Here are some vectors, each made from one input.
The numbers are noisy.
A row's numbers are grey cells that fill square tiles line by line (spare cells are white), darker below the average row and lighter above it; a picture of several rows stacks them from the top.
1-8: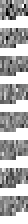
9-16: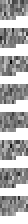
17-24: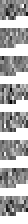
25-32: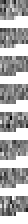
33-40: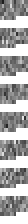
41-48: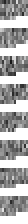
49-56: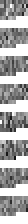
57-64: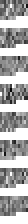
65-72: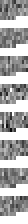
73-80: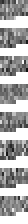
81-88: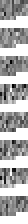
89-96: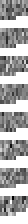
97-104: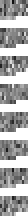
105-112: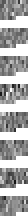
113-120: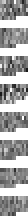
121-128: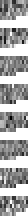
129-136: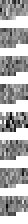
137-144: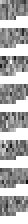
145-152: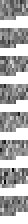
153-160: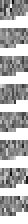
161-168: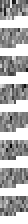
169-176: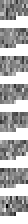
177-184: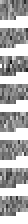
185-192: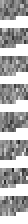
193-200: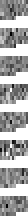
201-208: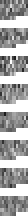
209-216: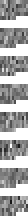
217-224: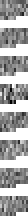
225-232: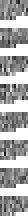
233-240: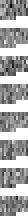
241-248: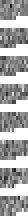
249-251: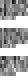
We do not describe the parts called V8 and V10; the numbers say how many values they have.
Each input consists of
a point on an 11-point line and a value of V10, together with either a point on a 6-point line, or a value of V8.
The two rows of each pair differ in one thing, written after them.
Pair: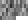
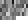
the value of V10
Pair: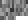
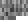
the place on the 11-point line
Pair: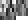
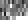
the place on the 11-point line
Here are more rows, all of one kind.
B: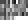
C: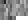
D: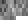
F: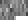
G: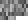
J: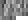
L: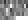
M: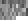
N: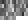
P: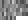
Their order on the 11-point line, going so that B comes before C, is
B, F, D, C, N, J, L, G, M, P.
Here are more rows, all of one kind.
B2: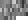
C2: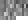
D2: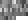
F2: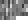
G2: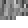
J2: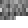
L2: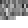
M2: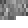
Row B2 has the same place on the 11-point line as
D2 and G2.
